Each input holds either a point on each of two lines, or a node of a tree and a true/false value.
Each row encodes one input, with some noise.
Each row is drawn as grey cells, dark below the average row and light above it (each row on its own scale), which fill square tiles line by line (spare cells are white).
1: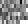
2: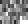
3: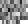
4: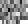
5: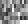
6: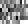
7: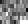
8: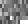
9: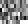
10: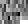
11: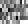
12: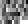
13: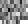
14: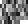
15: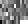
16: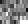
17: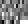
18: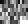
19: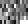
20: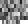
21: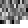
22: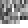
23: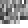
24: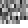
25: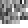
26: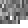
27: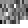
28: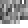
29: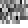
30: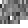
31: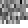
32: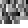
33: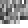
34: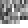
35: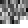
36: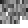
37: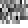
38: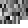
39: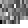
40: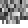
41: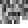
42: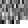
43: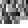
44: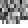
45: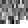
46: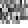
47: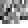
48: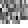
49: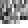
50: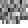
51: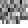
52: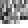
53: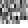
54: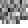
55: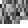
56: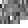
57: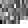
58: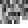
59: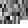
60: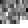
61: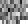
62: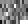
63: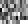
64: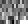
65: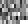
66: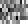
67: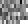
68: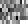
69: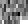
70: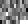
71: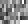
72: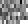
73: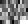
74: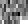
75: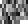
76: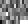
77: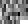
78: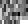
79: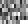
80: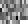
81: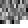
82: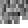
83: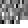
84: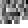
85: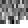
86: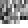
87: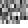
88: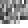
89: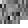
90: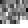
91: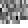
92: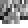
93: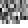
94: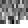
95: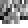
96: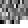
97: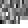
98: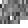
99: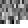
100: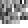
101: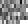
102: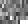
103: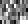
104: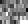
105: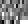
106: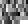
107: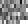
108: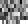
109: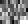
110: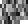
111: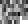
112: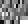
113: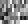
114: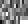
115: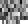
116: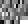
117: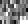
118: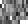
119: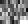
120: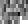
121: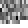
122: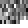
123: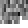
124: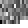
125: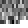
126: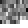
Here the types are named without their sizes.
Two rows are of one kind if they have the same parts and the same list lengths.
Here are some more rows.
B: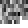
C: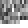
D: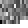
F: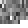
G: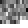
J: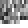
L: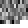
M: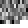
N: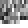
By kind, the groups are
B, D, F, G, L, M
C, J, N

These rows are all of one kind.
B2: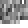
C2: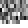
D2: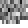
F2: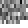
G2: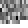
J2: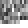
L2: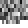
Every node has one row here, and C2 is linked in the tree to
G2, J2 and L2.
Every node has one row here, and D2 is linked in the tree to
L2.
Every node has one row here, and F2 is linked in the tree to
J2.
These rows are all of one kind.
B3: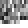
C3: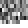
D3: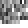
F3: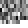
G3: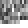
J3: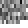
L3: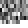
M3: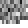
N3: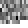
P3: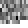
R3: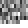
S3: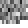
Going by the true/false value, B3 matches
D3 and G3.
